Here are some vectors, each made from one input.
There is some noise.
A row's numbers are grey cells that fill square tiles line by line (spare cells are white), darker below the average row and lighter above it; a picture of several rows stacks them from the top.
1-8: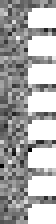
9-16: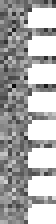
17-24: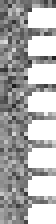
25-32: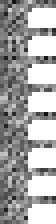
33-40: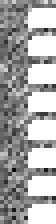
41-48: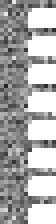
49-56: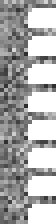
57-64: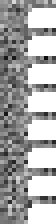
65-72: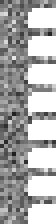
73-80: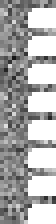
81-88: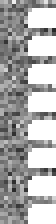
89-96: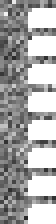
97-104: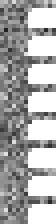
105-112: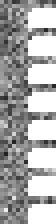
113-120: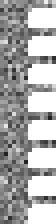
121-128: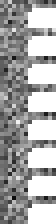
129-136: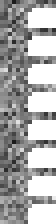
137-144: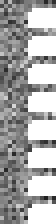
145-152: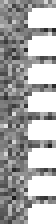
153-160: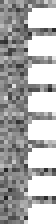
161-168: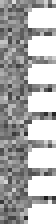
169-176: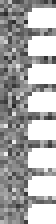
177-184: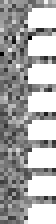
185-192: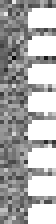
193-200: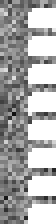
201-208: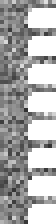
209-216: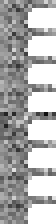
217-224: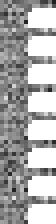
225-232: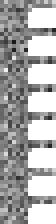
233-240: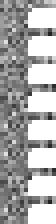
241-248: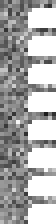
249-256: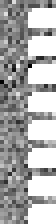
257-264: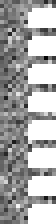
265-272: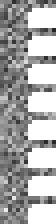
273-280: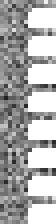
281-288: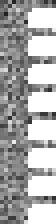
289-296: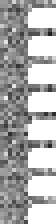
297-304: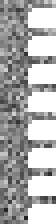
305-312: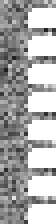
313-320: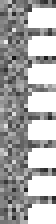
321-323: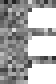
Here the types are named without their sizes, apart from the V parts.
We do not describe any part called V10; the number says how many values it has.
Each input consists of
either a point on a circle and a value of V10, or a list of points on a line.
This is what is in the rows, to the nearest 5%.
About 45% of them hold a point on a circle and a value of V10. The rest are lists of points on a line.
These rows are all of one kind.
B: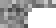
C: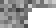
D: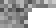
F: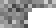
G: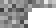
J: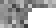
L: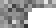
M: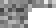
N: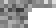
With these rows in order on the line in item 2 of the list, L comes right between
G and M.
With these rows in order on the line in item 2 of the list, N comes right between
D and F.
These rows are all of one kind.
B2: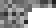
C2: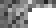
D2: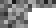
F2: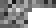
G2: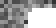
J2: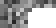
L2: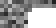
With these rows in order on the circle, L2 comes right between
B2 and G2.
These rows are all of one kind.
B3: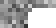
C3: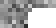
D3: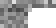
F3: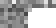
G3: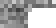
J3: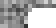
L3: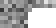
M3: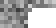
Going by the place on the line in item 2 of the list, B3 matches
C3 and J3.
